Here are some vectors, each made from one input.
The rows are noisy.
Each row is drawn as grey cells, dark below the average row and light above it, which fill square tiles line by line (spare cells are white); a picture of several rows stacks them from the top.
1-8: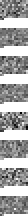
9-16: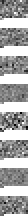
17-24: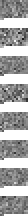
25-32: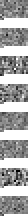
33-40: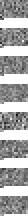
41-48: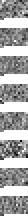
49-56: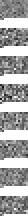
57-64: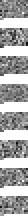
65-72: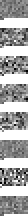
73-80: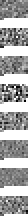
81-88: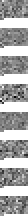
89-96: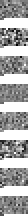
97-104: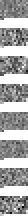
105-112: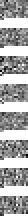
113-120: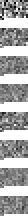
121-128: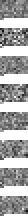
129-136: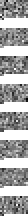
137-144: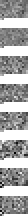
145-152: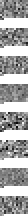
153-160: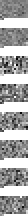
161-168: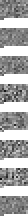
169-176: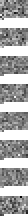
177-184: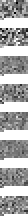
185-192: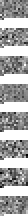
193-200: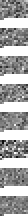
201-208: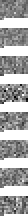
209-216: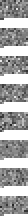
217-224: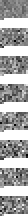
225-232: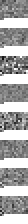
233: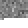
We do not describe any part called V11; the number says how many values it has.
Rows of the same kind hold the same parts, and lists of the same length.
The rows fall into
2 kinds.
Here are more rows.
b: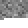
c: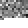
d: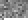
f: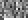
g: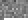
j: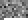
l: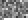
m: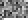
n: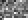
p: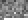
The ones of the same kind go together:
b, d, f, g, l, n, p
c, j, m

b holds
a point on a 3-point line, a point on a 4-point line, a true/false value and a value of V11.
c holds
a point on a 10-point line.
